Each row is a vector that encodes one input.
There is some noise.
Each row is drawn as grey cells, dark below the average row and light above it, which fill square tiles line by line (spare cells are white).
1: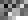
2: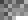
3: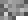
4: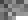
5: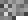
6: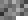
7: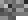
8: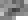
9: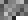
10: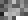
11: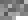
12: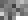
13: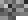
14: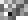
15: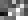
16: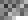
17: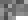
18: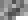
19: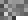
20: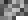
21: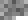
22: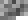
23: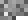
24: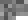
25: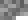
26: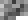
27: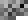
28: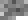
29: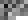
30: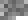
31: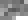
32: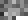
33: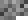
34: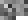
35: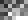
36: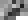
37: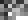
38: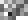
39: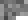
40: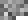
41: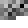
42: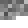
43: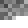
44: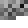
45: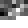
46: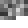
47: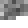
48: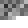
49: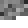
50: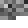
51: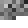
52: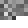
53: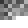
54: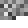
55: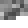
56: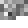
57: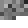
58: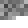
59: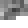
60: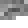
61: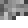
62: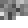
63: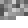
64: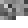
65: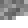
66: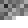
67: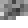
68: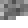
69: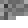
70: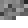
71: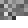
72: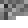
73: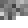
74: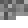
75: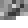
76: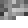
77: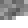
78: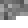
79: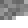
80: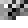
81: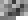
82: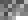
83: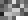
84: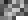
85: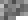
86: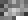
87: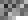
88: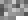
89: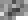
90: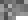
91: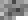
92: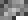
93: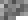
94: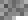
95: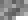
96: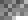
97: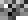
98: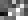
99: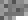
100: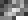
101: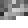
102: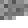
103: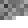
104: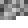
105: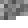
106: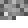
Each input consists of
either a point on a 5-point circle and a true/false value, or a point on a 4-point line, or a list of up to two points on a 6-point circle.
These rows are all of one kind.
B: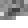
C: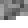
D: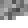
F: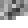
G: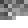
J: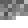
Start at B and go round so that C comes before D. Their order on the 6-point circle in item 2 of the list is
B, C, G, D, F, J.
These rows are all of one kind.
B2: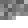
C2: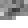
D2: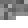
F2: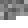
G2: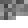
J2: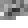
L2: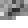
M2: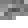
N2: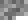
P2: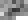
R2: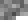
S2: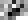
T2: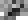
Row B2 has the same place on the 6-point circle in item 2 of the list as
G2, R2 and T2.
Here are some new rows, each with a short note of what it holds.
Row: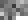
the empty list
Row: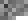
a list of one item
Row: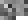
a point on a 4-point line
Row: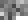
the empty list
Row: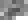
a list of two items
